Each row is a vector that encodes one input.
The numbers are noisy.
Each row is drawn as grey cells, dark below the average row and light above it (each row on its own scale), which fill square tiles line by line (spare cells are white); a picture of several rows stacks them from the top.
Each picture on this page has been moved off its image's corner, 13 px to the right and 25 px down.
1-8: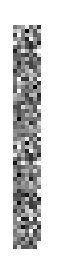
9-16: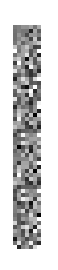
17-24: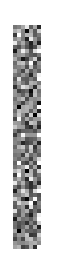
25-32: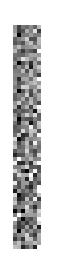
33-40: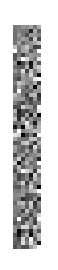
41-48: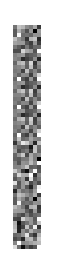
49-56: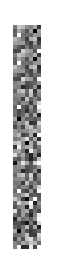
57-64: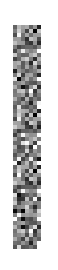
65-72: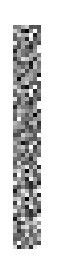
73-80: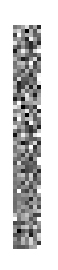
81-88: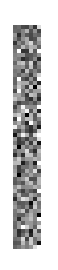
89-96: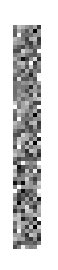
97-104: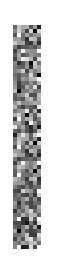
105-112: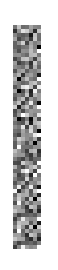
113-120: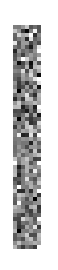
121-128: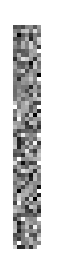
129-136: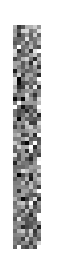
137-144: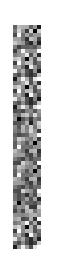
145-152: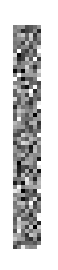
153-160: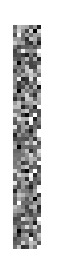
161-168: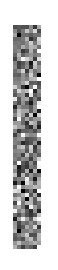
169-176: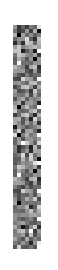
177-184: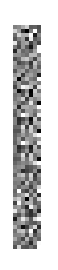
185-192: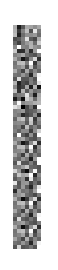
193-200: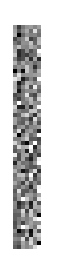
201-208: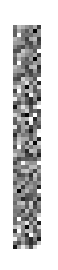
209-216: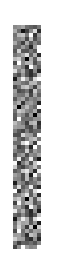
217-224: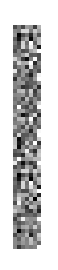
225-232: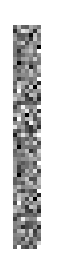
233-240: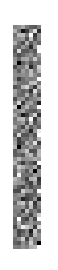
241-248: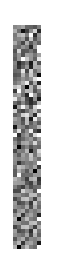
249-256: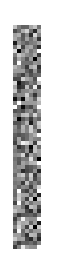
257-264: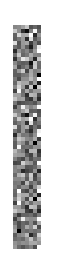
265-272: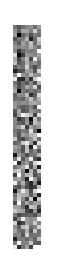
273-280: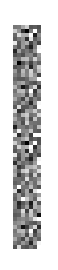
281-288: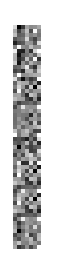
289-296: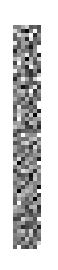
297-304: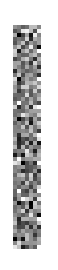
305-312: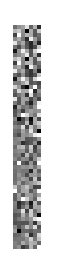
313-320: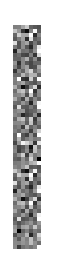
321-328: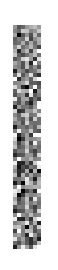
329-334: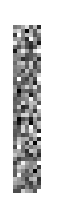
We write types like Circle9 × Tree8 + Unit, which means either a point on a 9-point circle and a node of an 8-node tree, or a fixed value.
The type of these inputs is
List2(Line6).
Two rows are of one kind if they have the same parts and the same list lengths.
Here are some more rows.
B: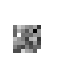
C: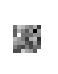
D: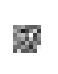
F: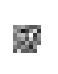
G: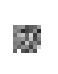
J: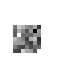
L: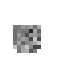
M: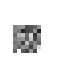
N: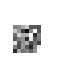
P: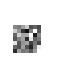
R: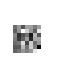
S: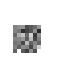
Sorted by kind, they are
B, C, D, F, G, J, M, N, P, S
L
R

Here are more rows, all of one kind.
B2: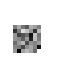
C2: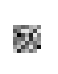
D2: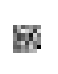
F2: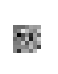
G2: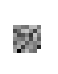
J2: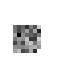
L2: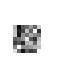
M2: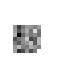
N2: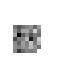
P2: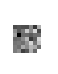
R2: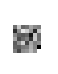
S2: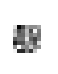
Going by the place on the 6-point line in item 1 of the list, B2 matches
G2 and R2.
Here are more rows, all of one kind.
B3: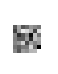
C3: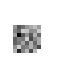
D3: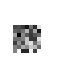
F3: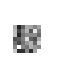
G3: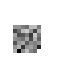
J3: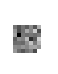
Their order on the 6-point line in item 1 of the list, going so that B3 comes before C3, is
G3, B3, C3, F3, J3, D3.
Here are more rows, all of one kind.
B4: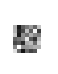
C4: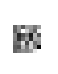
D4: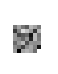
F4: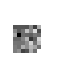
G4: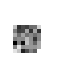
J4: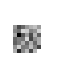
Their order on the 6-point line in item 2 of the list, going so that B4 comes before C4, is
G4, B4, J4, D4, F4, C4.
